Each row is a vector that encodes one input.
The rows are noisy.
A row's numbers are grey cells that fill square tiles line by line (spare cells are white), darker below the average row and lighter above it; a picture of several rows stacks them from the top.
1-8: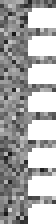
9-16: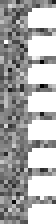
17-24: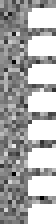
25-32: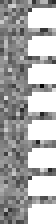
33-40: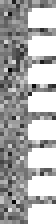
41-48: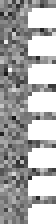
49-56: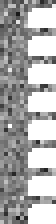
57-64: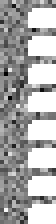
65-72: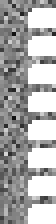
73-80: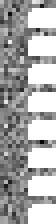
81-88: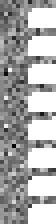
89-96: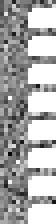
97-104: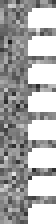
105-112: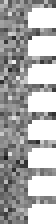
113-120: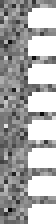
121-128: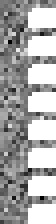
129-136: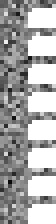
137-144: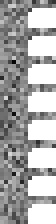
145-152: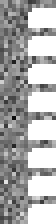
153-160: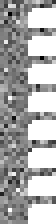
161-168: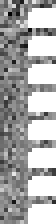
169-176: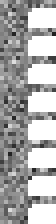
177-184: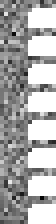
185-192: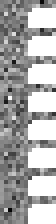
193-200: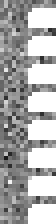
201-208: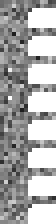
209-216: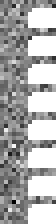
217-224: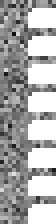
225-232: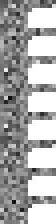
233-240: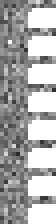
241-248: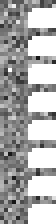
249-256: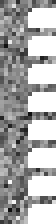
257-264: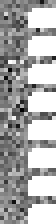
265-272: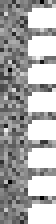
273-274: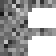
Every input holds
a list of up to two items, each either a point on a 9-point circle, or a point on a 5-point line.
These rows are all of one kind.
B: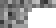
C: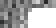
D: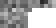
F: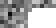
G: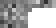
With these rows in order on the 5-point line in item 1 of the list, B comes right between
C and G.
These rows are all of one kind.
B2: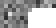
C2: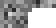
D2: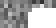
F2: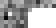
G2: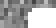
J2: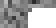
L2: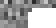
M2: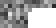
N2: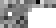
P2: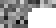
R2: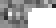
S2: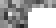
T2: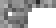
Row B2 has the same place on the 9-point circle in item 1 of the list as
M2 and R2.
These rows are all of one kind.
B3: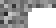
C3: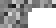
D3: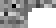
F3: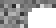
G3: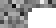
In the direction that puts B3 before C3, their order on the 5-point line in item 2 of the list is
B3, G3, C3, F3, D3.
